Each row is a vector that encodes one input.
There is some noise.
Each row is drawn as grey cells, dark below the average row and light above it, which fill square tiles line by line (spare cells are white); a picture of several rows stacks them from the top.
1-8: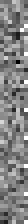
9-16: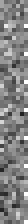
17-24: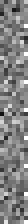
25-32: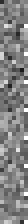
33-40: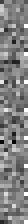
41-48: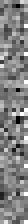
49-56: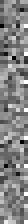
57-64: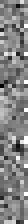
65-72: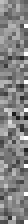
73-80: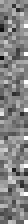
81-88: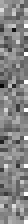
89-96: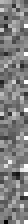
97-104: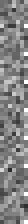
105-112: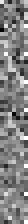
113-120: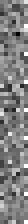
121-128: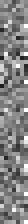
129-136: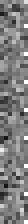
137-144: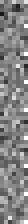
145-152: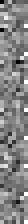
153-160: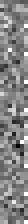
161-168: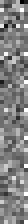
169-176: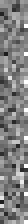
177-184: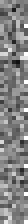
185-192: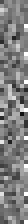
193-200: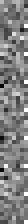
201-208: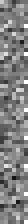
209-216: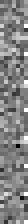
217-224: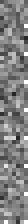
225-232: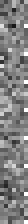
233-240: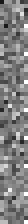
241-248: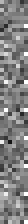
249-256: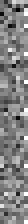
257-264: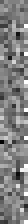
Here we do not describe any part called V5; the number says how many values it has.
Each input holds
either a true/false value and a value of V5, or a list of up to three points on an 8-point line.
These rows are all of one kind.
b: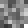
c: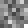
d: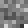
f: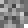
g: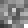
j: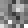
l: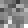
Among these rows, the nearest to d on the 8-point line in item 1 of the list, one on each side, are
j and l.
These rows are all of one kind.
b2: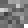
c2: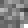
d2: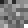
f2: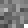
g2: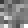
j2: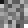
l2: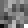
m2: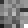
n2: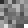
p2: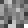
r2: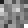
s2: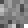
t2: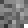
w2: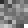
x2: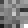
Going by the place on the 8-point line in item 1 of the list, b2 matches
c2, p2, r2 and s2.
